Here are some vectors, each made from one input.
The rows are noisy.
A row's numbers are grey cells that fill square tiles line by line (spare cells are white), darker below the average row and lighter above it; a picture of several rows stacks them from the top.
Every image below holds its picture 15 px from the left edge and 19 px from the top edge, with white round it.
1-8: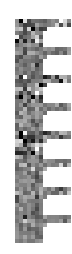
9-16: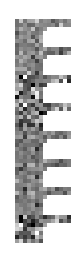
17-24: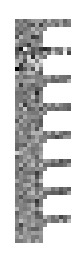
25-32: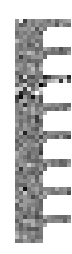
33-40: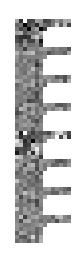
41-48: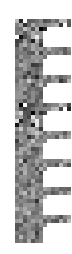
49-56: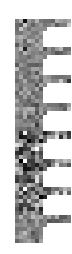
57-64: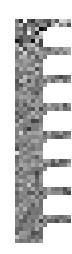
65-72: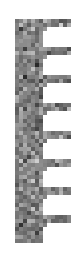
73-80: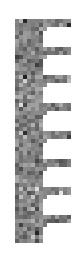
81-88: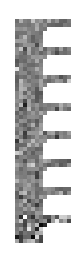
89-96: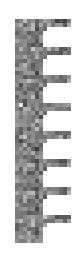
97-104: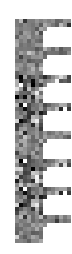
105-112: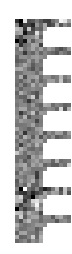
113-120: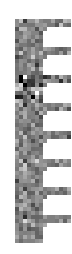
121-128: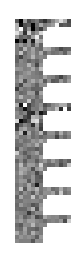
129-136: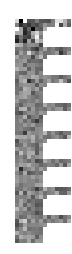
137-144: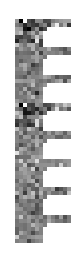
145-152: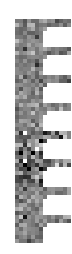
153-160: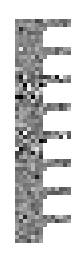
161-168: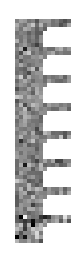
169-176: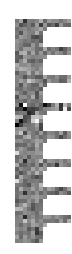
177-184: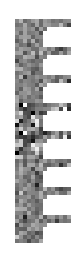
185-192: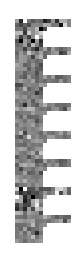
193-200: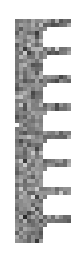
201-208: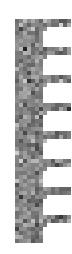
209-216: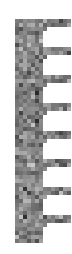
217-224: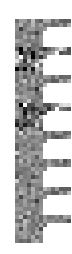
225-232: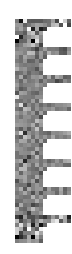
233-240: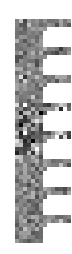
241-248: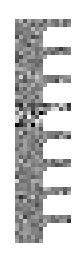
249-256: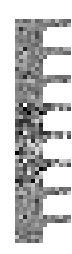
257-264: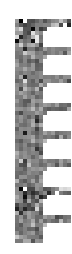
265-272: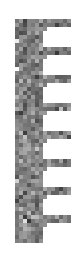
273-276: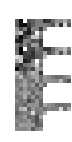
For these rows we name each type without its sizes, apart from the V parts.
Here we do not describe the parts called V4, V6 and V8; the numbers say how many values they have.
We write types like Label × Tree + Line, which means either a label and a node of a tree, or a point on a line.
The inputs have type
Bool × (Circle + V8) × Line × V4 + Label × V6.
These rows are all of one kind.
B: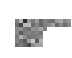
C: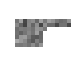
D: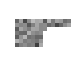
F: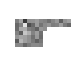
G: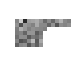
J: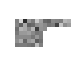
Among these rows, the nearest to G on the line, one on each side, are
C and D.
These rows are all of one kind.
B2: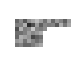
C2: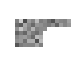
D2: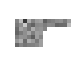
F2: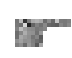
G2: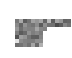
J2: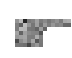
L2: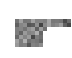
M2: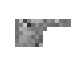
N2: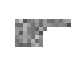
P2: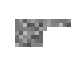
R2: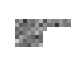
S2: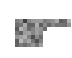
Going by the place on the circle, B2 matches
G2 and R2.
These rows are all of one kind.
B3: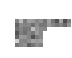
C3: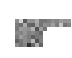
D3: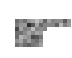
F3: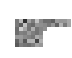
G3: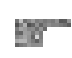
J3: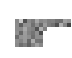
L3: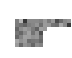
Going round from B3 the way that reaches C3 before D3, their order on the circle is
B3, F3, C3, J3, L3, G3, D3.
